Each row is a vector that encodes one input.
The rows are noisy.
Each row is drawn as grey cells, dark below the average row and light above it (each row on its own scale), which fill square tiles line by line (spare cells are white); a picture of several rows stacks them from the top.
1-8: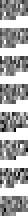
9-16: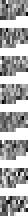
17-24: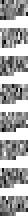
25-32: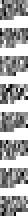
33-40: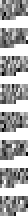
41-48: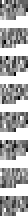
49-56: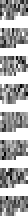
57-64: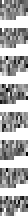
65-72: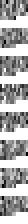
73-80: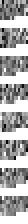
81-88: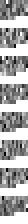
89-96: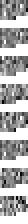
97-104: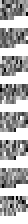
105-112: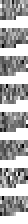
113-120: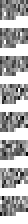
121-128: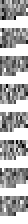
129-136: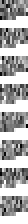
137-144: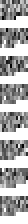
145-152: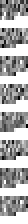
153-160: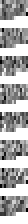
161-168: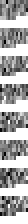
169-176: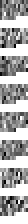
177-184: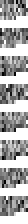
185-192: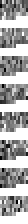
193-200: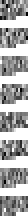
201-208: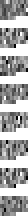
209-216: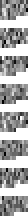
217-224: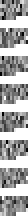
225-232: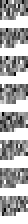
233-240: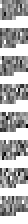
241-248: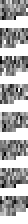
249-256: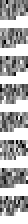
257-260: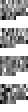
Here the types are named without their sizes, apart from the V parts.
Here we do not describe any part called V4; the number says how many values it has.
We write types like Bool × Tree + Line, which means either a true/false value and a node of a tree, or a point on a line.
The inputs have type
List(Bool × V4).
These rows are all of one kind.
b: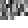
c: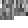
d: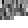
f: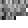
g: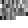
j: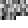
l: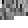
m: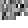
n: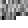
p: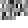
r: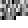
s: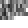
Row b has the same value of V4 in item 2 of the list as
j and r.
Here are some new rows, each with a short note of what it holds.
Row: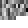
a list of one item
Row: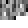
a list of one item
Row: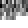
a list of one item
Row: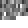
a list of one item
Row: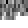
a list of one item
